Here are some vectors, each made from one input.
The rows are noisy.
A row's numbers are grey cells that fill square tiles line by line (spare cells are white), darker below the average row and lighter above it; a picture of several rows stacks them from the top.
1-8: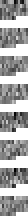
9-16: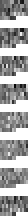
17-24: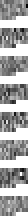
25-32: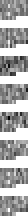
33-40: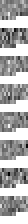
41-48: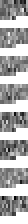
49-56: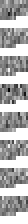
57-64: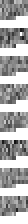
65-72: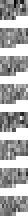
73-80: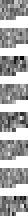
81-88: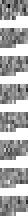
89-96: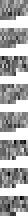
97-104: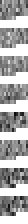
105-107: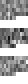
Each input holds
either one of 9 labels, or a point on a 10-point line and a true/false value.
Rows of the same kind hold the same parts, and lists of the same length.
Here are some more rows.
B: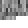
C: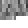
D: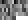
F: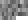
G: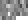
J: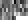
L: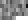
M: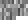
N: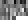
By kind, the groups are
B, C, F, G, L, M
D, J, N

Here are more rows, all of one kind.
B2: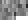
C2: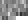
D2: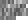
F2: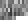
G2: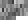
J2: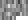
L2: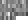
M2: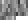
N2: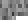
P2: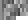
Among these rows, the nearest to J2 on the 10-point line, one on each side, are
D2 and P2.
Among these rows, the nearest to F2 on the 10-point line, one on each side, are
B2 and M2.
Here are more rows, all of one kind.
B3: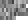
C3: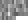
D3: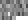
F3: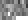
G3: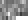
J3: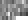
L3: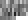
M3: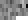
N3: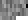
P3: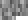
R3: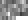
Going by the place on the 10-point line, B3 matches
G3, J3 and R3.
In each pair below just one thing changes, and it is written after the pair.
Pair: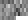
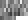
the place on the 10-point line
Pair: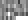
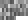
the true/false value
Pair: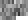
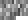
the place on the 10-point line
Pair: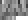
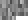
the place on the 10-point line
